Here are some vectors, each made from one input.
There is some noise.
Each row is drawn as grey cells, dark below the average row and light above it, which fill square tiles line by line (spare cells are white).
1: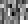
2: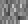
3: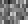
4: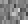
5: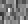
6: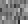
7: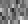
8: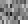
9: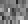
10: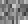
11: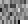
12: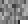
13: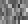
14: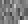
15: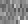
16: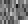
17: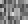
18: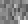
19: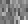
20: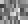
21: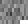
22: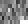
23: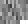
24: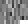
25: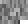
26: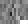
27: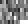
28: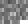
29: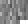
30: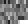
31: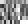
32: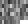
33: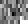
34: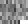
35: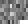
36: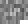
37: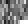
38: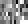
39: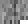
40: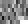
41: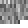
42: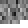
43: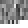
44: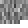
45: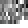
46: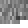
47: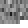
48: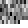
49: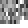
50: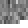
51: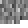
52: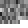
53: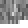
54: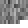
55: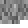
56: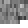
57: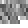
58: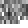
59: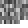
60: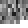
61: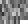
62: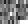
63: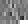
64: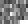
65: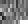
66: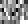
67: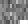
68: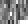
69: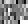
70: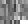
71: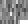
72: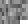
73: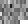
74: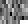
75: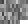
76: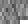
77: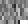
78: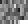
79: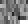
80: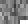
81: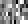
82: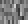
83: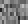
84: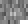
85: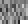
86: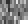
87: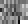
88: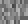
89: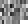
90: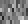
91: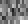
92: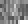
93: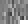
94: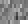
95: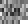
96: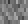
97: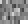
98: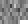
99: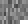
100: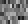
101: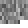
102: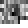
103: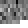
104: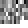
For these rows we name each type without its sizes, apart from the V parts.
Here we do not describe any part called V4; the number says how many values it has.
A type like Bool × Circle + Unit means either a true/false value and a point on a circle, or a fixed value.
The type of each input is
List(Bool × V4).
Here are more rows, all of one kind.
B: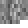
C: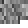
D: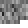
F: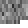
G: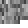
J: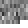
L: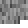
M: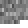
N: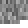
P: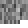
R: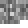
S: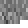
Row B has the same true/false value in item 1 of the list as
G, J and L.
